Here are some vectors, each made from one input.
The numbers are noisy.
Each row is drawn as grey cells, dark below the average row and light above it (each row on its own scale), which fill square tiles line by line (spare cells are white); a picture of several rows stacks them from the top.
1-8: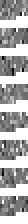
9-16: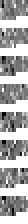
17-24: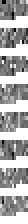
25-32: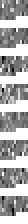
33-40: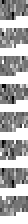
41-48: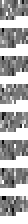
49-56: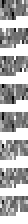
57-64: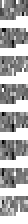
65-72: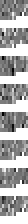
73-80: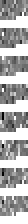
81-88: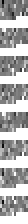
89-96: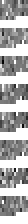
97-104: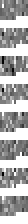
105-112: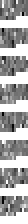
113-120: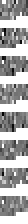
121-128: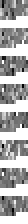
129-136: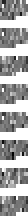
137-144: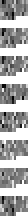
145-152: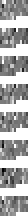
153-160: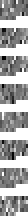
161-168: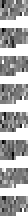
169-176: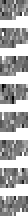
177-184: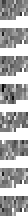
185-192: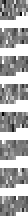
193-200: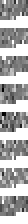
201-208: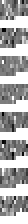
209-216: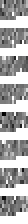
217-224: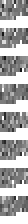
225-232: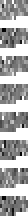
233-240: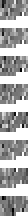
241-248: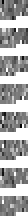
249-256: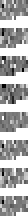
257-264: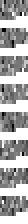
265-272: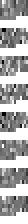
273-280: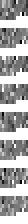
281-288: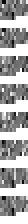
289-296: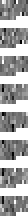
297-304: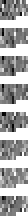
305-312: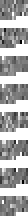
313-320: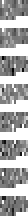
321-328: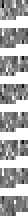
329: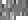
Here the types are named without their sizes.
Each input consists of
a point on a line.
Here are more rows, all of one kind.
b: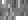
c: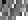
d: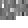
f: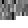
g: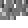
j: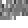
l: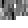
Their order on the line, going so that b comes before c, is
b, j, d, g, f, l, c.
